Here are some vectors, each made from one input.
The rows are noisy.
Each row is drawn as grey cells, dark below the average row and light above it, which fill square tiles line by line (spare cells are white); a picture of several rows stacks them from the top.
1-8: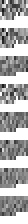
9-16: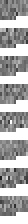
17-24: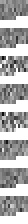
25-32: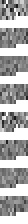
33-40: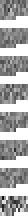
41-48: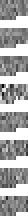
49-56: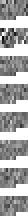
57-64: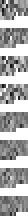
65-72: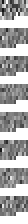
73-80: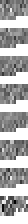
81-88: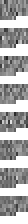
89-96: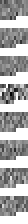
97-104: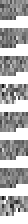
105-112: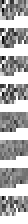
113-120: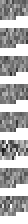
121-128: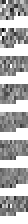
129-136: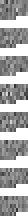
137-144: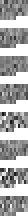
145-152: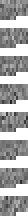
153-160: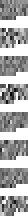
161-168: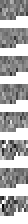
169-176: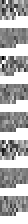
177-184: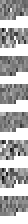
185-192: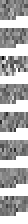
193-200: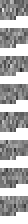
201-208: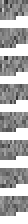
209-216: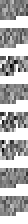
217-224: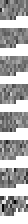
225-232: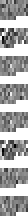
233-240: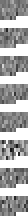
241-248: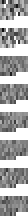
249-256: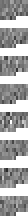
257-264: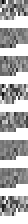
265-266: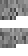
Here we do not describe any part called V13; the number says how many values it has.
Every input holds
either a point on each of two 4-point lines, or a point on an 11-point line and a value of V13.
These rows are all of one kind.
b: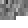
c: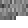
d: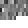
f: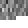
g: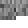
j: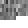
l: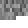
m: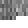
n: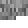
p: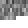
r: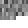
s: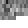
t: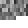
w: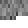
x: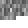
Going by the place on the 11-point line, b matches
l, p, r and x.
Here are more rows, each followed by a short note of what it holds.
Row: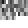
a point on each of two 4-point lines
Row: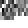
a point on each of two 4-point lines
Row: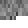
a point on an 11-point line and a value of V13
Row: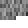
a point on an 11-point line and a value of V13
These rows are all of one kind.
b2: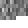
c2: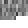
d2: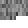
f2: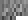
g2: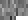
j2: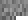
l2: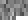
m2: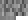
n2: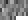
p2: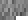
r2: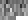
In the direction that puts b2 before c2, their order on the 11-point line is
b2, n2, d2, g2, f2, j2, p2, c2, m2, l2, r2.
